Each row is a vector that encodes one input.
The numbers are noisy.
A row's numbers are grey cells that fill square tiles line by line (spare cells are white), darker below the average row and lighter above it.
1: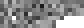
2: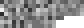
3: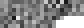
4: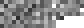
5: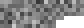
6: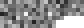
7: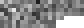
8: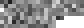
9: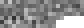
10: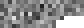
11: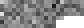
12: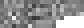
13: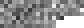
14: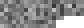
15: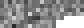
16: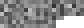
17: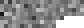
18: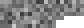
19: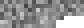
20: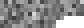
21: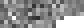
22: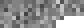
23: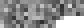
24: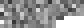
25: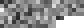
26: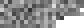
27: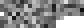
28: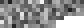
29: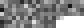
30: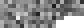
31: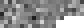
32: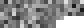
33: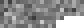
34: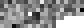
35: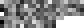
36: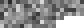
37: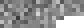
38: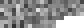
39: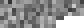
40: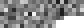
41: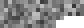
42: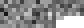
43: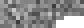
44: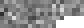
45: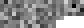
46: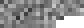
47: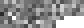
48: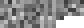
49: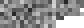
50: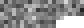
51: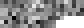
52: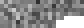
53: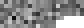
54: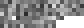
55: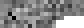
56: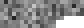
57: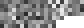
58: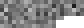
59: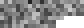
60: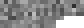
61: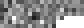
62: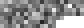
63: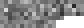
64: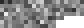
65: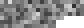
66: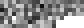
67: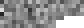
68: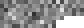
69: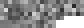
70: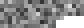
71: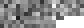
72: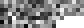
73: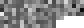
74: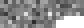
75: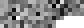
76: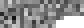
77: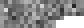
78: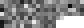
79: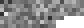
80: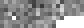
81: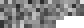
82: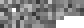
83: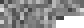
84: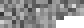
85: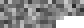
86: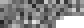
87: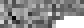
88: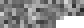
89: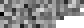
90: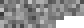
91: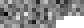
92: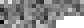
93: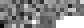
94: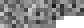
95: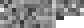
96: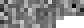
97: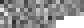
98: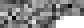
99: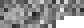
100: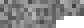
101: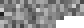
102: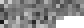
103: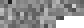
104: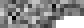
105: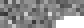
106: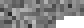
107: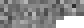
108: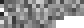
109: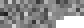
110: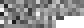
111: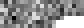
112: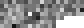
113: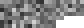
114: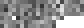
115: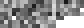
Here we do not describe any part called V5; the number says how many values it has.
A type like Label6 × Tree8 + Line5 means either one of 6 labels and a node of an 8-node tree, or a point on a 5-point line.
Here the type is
Circle6 + Line3 × Line3 + Line6 × V5.
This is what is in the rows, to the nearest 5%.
About 30% of them hold a point on a 6-point circle. About 25% of them hold a point on each of two 3-point lines. The rest hold a point on a 6-point line and a value of V5.
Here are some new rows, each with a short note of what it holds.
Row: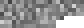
a point on a 6-point line and a value of V5
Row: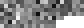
a point on a 6-point circle
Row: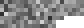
a point on a 6-point line and a value of V5
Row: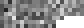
a point on a 6-point line and a value of V5
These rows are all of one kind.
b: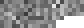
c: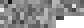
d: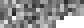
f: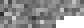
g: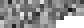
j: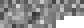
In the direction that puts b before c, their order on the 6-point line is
f, j, b, d, g, c.
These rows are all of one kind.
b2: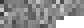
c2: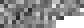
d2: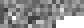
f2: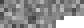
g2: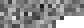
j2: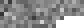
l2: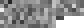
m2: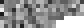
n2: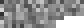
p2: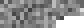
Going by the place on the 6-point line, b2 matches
d2, f2, m2 and n2.
